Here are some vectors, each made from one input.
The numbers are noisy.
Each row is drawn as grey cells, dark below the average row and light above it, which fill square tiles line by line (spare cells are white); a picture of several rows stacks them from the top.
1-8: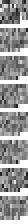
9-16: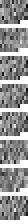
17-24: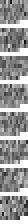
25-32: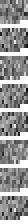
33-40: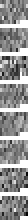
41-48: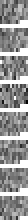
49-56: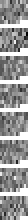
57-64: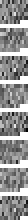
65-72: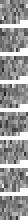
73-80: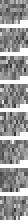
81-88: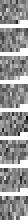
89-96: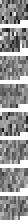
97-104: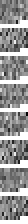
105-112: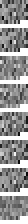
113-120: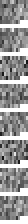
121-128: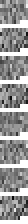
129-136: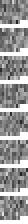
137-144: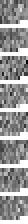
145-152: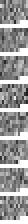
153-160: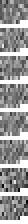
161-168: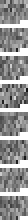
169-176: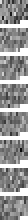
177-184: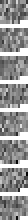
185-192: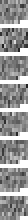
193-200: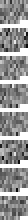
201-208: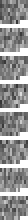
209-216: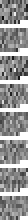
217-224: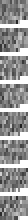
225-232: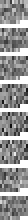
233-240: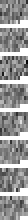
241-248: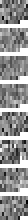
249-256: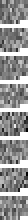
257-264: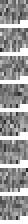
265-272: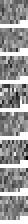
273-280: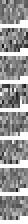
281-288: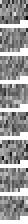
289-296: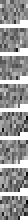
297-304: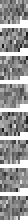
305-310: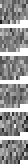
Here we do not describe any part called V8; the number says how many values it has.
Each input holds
either a point on a 6-point line, or a list of up to two items, each a true/false value and a value of V8.
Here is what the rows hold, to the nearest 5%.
About 20% of them hold a point on a 6-point line. The rest are lists of up to two items, each a true/false value and a value of V8: a few of all rows are empty, 35% hold one and 40% two.
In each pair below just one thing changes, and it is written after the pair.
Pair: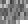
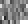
the value of V8 in item 1 of the list
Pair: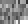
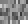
the value of V8 in item 2 of the list
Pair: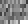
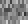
the true/false value in item 1 of the list
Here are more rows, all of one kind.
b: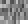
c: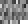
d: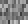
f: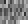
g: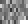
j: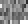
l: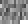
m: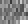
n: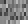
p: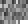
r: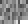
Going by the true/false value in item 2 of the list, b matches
l and r.
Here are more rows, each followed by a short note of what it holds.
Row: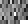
a point on a 6-point line
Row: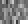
a list of one item
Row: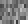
a list of one item
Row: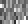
a list of two items
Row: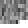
a list of one item
